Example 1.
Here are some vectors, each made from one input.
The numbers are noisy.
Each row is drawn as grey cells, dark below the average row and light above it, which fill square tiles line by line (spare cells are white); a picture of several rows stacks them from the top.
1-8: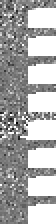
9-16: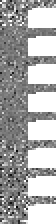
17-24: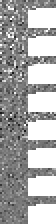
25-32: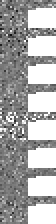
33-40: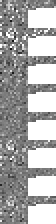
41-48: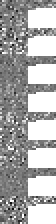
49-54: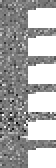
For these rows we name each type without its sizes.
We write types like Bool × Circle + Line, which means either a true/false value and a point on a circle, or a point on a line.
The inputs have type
Line × Line + Unit.
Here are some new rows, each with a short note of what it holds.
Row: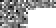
a fixed value
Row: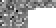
a point on each of two lines
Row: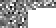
a fixed value
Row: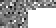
a fixed value
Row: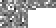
a point on each of two lines
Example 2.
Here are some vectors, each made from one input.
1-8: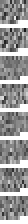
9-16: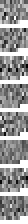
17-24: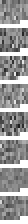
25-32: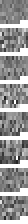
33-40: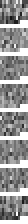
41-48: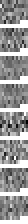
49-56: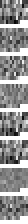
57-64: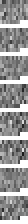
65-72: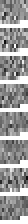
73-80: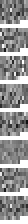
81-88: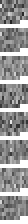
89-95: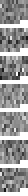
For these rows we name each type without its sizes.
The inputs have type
Tree.
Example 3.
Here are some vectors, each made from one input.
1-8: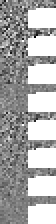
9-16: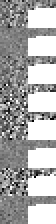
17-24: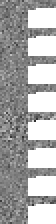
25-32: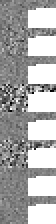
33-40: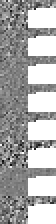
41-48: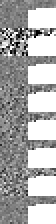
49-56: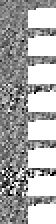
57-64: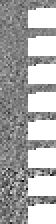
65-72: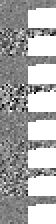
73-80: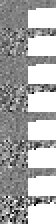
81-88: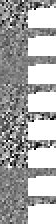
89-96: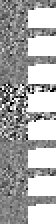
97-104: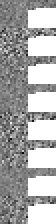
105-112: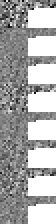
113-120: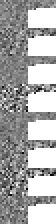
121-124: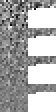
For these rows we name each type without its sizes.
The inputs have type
Line × Line + Unit.
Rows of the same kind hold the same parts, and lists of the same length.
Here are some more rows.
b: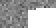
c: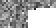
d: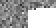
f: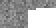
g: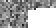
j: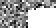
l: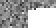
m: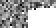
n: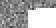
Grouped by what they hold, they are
b, c, d, f, g, l, m, n
j

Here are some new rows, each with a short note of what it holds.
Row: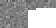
a point on each of two lines
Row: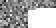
a fixed value
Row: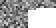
a fixed value
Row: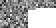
a fixed value
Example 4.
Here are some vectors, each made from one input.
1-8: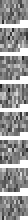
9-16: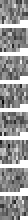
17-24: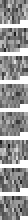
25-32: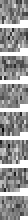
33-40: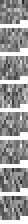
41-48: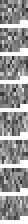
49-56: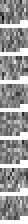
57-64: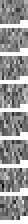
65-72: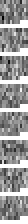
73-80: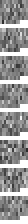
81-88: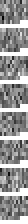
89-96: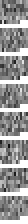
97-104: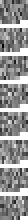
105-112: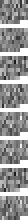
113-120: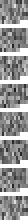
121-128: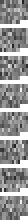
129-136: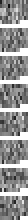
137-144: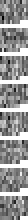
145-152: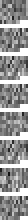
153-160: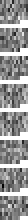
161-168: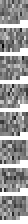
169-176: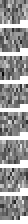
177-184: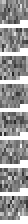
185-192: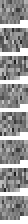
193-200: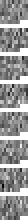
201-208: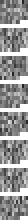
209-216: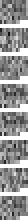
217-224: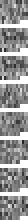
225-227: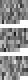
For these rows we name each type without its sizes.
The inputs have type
Tree.
